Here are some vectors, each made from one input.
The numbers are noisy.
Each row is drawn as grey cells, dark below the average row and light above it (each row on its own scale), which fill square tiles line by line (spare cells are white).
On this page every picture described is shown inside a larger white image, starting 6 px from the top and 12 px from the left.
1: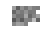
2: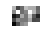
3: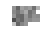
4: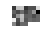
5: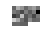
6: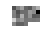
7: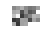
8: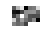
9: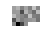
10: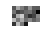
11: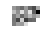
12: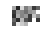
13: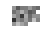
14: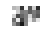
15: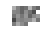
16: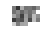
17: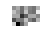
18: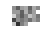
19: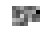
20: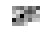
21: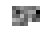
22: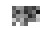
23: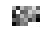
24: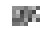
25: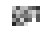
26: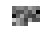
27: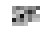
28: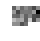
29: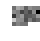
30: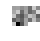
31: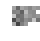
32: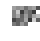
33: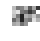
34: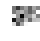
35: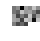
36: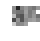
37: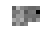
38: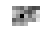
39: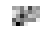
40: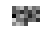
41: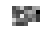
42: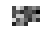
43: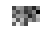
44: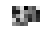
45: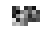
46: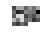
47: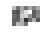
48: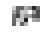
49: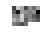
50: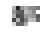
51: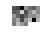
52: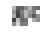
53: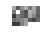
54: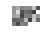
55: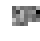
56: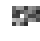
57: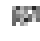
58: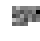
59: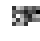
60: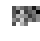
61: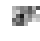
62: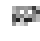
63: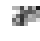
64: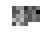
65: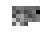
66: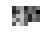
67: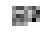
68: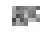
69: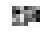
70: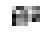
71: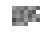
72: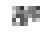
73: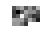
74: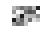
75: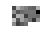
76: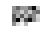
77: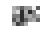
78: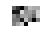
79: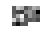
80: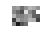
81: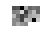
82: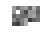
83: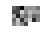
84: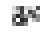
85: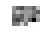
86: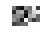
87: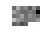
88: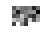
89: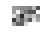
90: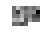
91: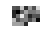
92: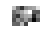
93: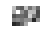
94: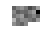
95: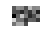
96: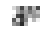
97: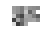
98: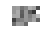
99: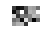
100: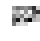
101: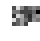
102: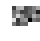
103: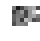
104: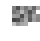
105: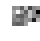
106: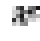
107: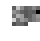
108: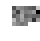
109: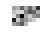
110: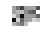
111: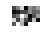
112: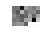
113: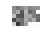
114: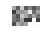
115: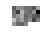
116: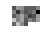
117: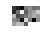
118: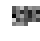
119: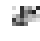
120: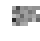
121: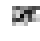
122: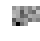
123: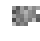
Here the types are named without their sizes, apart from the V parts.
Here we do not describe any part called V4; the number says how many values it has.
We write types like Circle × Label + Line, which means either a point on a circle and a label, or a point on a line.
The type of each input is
Bool × List(V4) + Line × Line.
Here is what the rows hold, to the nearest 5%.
About 25% of them hold a point on each of two lines. The rest hold a true/false value, together with a list of values of V4.
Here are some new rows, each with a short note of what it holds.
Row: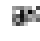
a true/false value, together with the empty list
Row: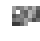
a point on each of two lines
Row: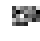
a true/false value, together with a list of two items
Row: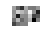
a point on each of two lines
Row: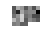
a true/false value, together with a list of two items
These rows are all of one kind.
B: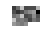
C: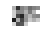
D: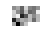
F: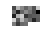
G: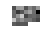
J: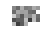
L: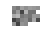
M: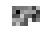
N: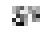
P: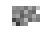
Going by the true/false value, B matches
F, G and M.
